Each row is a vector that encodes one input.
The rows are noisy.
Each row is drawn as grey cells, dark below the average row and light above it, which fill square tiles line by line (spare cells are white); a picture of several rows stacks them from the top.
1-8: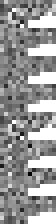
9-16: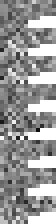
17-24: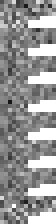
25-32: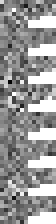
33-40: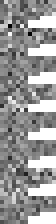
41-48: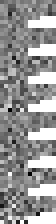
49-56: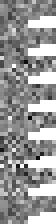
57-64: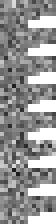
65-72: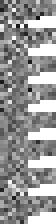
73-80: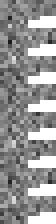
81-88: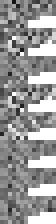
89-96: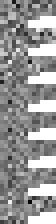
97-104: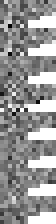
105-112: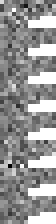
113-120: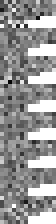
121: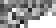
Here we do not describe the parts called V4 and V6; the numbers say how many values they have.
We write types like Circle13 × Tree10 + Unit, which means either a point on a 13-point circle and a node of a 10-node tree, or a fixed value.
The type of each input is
Bool × (Line5 + V4) + V6.
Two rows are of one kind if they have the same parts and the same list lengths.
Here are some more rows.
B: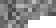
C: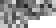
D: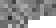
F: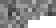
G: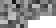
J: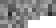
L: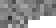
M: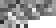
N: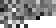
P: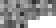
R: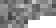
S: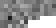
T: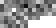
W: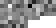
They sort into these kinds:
B, D, F, J, L, R, S
C, M, N, T
G, P, W

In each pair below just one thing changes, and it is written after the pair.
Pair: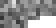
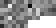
the value of V4
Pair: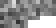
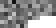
the value of V4
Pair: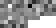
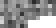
the value of V4
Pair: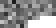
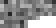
the value of V4
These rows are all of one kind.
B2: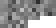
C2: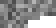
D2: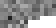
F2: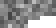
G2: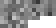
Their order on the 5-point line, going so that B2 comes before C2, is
G2, B2, C2, F2, D2.
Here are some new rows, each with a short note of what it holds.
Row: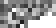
a value of V6
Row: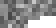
a point on a 5-point line and a true/false value
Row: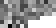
a value of V6
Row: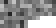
a true/false value and a value of V4
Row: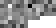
a true/false value and a value of V4
